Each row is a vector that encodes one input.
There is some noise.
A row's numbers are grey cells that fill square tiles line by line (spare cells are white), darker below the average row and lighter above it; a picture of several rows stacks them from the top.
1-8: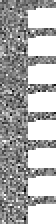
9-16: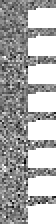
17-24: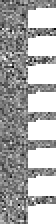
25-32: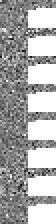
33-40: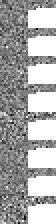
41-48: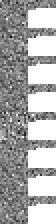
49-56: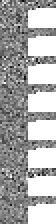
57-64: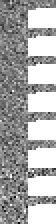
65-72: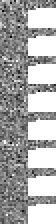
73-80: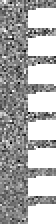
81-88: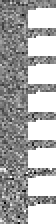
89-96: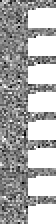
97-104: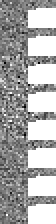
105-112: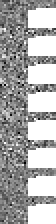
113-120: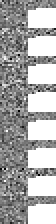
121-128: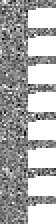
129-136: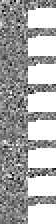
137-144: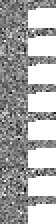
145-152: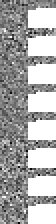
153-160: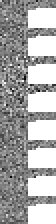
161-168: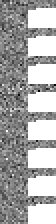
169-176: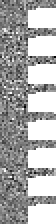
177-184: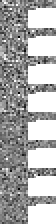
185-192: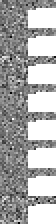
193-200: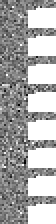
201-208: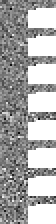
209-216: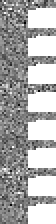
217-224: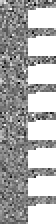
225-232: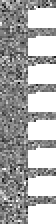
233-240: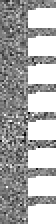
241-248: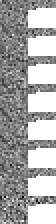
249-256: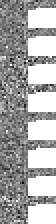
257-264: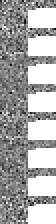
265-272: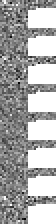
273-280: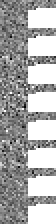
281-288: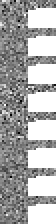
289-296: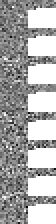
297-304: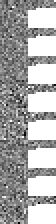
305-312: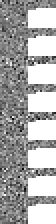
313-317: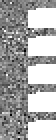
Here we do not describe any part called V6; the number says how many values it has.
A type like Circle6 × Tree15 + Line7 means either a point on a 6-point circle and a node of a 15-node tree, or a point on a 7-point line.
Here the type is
(Bool × Bool × Bool × Bool × Line4 + Line5) × Line5 × Line5 + (List2(V6) + Tree8) × Tree7.
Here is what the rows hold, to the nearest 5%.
About 60% of them hold a point on each of two 5-point lines, together with either a point on a 4-point line and four true/false values, or a point on a 5-point line. The rest hold a node of a 7-node tree, together with either a node of an 8-node tree, or a list of up to two values of V6.
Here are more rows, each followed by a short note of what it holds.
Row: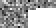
a node of a 7-node tree, together with a list of one item
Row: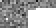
a point on a 4-point line, a point on each of two 5-point lines and four true/false values
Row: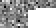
a node of a 7-node tree, together with a list of two items
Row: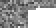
a point on a 4-point line, a point on each of two 5-point lines and four true/false values
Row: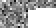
a node of a 7-node tree, together with a list of one item
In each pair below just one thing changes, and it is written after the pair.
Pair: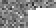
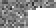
one of the four true/false values
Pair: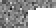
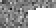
the place on one of the two 5-point lines
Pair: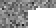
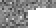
the place on one of the two 5-point lines
